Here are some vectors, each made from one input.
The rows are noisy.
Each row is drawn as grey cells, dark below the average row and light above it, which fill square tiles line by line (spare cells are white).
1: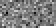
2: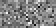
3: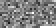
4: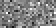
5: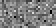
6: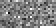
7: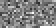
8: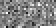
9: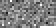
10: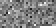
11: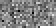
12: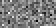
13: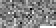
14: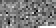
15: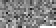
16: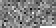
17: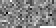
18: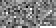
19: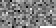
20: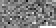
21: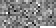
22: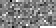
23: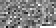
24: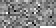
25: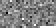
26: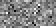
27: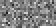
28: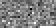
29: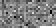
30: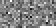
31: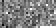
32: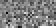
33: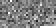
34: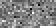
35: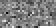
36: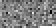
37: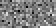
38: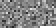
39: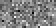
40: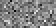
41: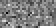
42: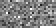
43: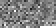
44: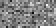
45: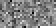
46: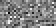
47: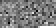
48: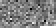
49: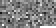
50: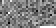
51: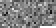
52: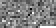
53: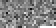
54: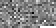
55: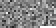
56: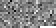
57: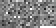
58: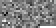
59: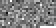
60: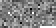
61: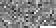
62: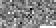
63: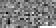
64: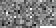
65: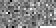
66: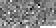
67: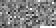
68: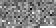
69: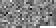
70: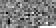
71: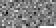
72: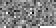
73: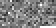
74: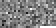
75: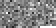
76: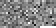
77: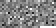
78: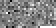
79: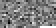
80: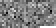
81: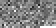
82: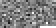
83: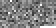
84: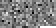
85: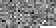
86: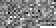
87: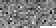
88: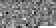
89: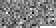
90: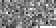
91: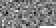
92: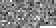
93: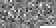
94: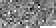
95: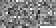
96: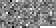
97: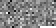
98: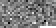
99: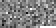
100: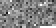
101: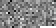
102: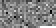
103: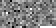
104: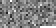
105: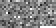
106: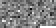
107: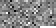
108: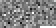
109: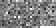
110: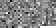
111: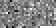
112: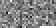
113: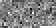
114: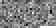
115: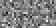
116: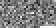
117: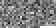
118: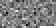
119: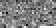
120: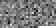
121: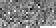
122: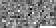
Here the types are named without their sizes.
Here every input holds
a point on a line, together with either a point on a line, or a node of a tree.
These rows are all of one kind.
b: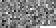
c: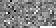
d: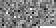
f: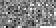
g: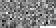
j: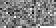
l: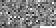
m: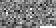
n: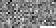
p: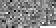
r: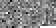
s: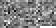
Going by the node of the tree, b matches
d and l.
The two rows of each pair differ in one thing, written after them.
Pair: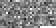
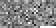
the place on the line
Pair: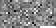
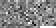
the node of the tree
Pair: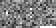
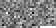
the place on the line
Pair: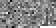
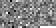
the place on the line
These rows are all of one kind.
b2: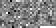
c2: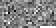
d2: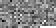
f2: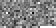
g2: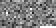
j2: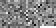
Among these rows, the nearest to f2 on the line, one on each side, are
d2 and g2.
